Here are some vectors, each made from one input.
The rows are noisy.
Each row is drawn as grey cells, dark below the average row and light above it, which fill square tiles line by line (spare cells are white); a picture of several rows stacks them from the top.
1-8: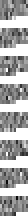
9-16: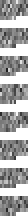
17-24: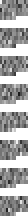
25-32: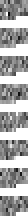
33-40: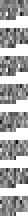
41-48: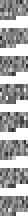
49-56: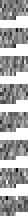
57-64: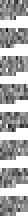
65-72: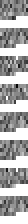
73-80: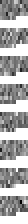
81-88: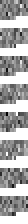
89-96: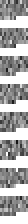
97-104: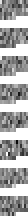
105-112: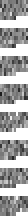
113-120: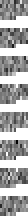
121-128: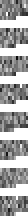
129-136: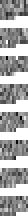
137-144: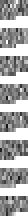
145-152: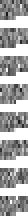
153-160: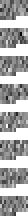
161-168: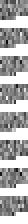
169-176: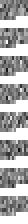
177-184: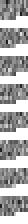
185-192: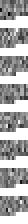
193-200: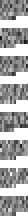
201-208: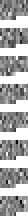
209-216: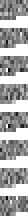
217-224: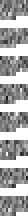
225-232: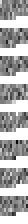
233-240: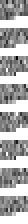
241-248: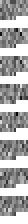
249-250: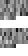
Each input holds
a point on an 11-point line, together with a list of up to two points on an 8-point line.
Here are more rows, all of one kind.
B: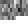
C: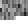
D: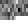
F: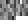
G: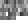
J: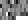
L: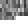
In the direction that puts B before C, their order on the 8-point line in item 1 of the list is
B, C, D, J, L, F, G.
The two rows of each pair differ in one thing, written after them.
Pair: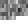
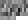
the place on the 8-point line in item 1 of the list
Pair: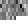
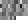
the place on the 8-point line in item 1 of the list
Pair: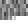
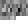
the place on the 11-point line
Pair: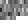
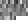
the place on the 11-point line
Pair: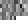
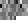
the place on the 8-point line in item 1 of the list
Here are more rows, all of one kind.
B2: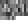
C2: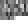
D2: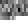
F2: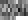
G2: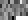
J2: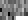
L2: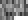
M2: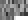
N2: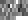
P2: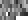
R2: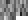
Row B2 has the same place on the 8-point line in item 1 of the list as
C2, G2, J2 and M2.
